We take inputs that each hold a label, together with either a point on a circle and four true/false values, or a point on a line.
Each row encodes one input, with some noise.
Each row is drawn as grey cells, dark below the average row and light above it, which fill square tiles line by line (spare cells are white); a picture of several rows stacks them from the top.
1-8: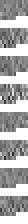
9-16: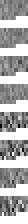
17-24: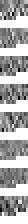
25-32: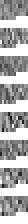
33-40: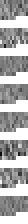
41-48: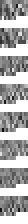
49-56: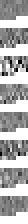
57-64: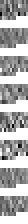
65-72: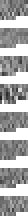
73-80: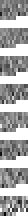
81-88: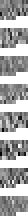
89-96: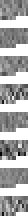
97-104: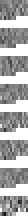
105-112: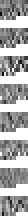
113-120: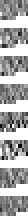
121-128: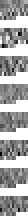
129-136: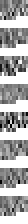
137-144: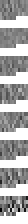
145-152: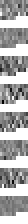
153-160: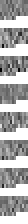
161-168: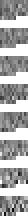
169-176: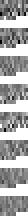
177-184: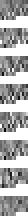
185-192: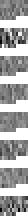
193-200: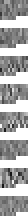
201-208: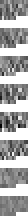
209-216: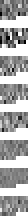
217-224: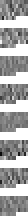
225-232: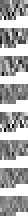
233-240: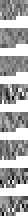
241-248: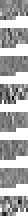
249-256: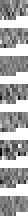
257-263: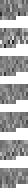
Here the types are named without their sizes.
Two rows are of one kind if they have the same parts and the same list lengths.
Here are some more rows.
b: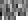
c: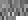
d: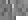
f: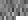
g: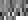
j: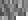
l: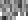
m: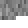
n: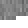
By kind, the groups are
b, c, f, g, l, m, n
d, j

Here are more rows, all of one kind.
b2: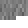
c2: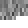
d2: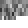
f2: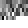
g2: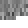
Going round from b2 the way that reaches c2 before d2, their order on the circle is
b2, g2, f2, c2, d2.
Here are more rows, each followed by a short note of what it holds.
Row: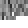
a label and a point on a line
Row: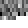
a label and a point on a line
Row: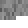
a point on a circle, a label and four true/false values
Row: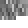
a label and a point on a line
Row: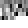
a point on a circle, a label and four true/false values
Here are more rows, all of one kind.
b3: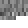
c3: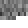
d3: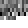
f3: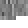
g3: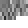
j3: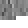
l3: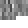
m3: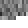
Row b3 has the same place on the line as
d3 and g3.
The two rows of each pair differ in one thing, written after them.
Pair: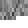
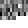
the label
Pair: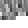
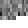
the label
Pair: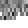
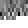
the label
